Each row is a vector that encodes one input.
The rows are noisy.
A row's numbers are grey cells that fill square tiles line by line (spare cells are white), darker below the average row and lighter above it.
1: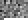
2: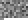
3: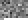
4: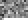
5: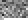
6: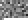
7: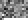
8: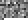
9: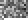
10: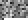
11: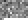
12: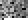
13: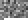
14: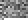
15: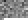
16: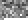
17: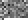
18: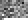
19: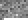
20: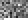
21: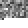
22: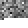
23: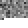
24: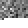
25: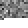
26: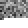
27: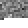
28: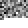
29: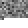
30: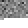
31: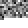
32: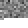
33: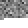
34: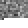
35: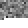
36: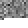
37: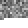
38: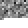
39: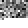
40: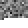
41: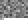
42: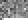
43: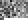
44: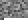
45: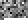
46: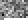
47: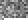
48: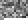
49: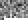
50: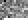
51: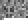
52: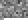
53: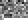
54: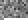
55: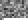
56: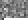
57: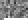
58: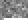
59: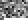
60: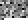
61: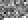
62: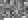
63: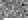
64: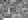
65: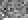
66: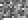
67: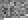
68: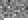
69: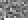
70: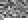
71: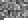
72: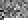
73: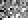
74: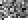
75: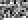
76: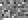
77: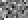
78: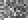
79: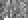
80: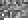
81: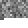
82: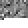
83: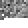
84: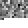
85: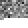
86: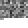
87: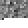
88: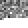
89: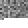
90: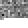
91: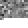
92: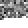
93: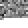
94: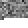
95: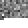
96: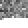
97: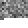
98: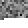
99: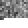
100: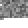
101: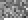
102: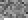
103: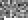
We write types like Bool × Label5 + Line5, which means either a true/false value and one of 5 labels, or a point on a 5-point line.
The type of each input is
Bool × Circle6 + Label5.
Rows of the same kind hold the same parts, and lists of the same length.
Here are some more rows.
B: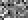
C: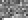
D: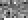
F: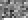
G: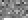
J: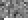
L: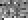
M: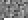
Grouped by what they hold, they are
B, D, J, L, M
C, F, G

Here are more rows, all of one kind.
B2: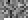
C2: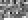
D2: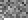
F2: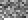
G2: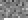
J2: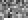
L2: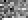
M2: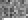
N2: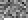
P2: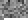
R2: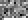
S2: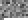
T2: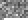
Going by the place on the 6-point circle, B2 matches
G2, J2 and N2.
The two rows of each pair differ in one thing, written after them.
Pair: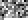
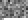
the true/false value
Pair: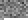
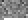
the place on the 6-point circle
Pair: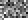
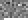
the true/false value
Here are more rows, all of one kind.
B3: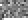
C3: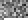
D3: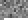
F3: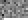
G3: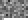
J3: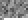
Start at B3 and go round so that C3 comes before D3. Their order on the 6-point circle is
B3, C3, D3, F3, G3, J3.
